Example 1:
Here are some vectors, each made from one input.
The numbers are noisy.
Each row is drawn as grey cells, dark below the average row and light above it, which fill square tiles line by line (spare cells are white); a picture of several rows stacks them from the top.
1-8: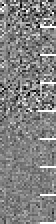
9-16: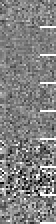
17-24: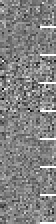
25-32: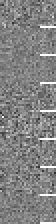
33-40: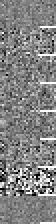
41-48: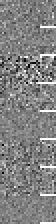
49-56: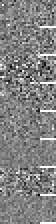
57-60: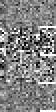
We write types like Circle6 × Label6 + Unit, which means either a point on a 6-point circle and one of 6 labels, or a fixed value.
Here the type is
Bool × Tree8.
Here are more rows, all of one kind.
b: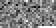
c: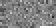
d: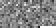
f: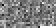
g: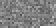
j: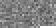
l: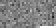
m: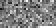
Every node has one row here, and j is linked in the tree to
b, c, g and l.
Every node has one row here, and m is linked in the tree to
g.
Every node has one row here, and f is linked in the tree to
l.
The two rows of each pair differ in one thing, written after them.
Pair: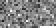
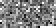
the node of the tree
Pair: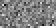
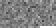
the node of the tree
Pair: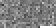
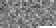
the node of the tree
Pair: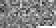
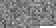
the true/false value
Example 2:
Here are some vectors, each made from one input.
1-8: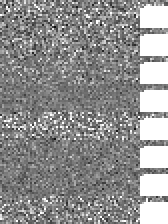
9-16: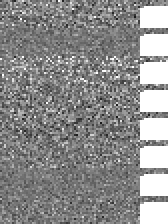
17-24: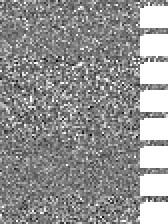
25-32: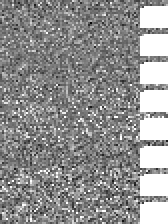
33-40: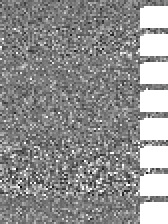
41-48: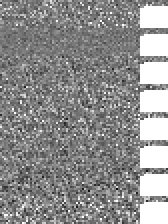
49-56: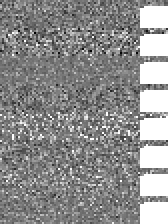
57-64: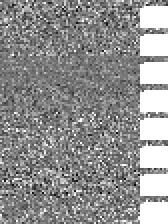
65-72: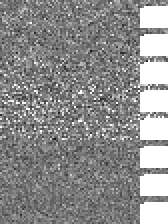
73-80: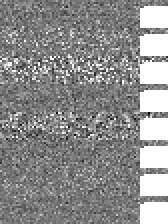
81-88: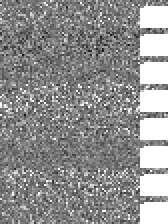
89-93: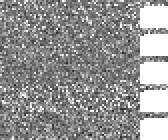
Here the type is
(Circle8 + Unit) × Line6.
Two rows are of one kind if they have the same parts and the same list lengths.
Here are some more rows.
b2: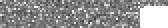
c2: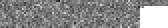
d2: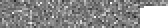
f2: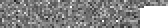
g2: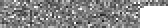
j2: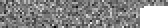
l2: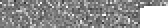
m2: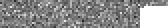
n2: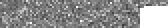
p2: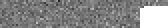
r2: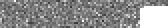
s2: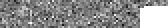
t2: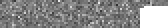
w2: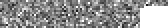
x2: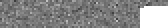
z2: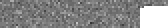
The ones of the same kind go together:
b2, d2, j2, n2, s2
c2, f2, g2, l2, m2, p2, r2, t2, w2, x2, z2

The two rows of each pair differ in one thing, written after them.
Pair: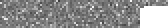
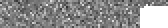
the place on the 8-point circle
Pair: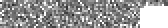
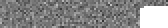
the place on the 6-point line
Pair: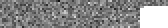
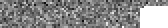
the place on the 6-point line
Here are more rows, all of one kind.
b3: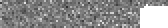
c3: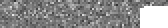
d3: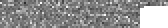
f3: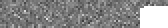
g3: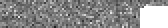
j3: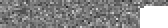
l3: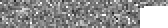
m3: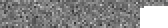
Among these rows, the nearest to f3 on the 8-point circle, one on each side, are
g3 and m3.
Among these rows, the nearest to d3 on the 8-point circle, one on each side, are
b3 and g3.
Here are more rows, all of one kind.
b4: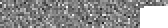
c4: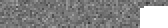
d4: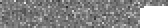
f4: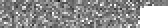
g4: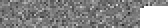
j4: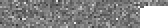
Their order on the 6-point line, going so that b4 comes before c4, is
b4, j4, c4, g4, f4, d4.
